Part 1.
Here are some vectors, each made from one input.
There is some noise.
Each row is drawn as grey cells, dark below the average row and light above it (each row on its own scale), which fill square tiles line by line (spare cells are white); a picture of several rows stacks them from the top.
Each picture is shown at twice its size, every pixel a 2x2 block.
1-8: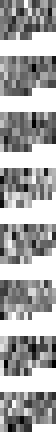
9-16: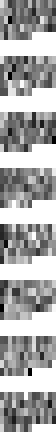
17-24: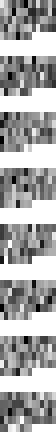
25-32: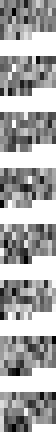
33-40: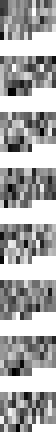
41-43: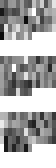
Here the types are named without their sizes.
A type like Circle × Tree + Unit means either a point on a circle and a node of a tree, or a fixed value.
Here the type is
Bool × Bool × Bool × Label + Unit.
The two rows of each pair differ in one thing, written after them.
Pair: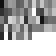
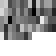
the label
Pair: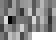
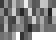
one of the three true/false values
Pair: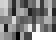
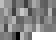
one of the three true/false values
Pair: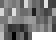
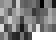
one of the three true/false values
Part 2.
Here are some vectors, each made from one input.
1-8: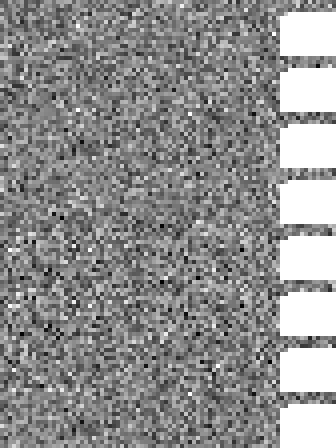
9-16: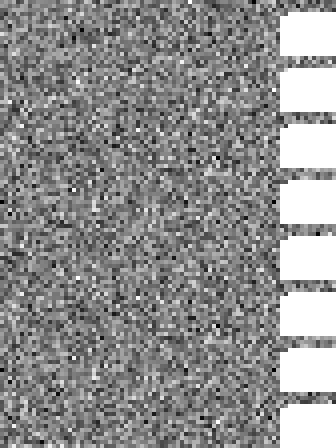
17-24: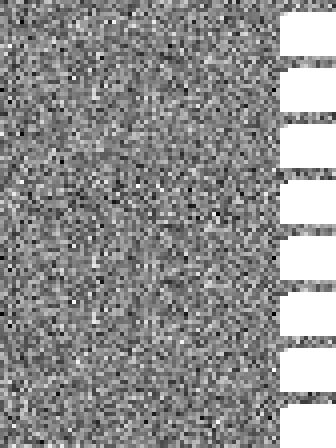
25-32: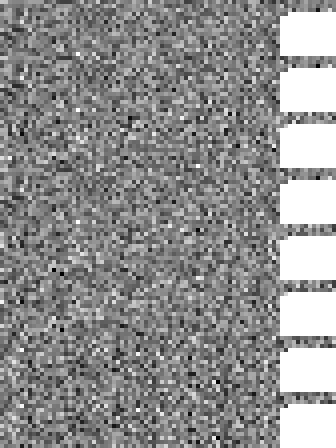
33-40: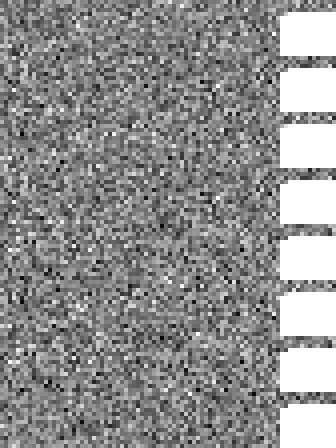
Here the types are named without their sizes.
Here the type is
Circle + Line × Line.
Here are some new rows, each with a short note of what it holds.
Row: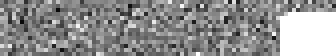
a point on each of two lines
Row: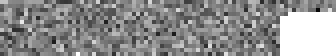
a point on a circle
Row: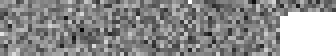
a point on a circle
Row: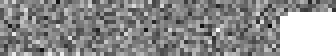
a point on a circle
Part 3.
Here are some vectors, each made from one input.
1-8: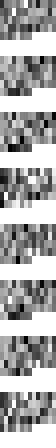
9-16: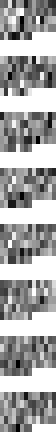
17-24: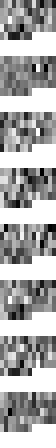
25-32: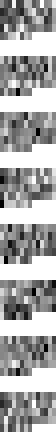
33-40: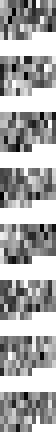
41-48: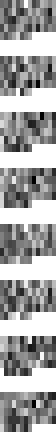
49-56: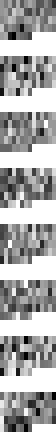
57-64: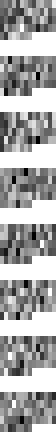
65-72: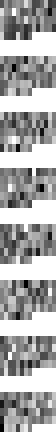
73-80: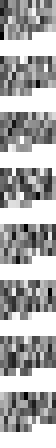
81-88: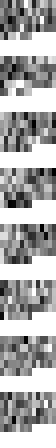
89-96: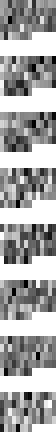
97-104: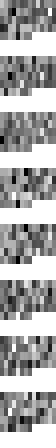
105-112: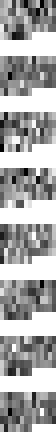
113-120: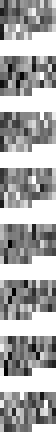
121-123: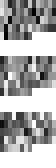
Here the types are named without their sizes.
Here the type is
Bool × Label.
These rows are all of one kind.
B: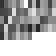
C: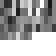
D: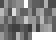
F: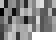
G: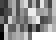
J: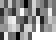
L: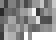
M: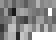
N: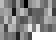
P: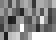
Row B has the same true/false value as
D, M and P.
